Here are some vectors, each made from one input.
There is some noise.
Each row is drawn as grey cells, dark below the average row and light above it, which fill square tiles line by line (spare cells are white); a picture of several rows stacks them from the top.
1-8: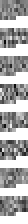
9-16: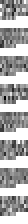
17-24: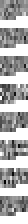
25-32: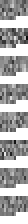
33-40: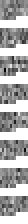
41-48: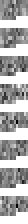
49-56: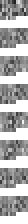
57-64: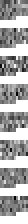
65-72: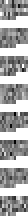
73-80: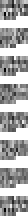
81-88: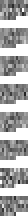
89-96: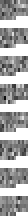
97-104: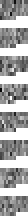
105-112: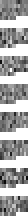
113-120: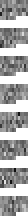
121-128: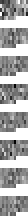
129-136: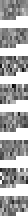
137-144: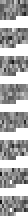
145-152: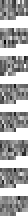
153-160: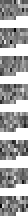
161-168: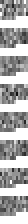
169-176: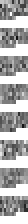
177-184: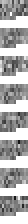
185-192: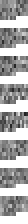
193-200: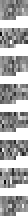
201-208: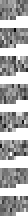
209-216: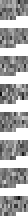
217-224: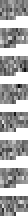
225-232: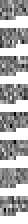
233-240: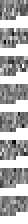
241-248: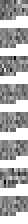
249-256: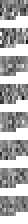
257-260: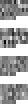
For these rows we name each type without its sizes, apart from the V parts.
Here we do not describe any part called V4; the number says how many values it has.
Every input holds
a point on a line, together with either three true/false values, or a list of values of V4.
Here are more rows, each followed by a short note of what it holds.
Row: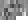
a point on a line, together with the empty list
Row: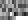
a point on a line, together with a list of two items
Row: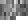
a point on a line, together with a list of one item
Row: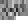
a point on a line, together with a list of two items
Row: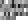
a point on a line, together with the empty list
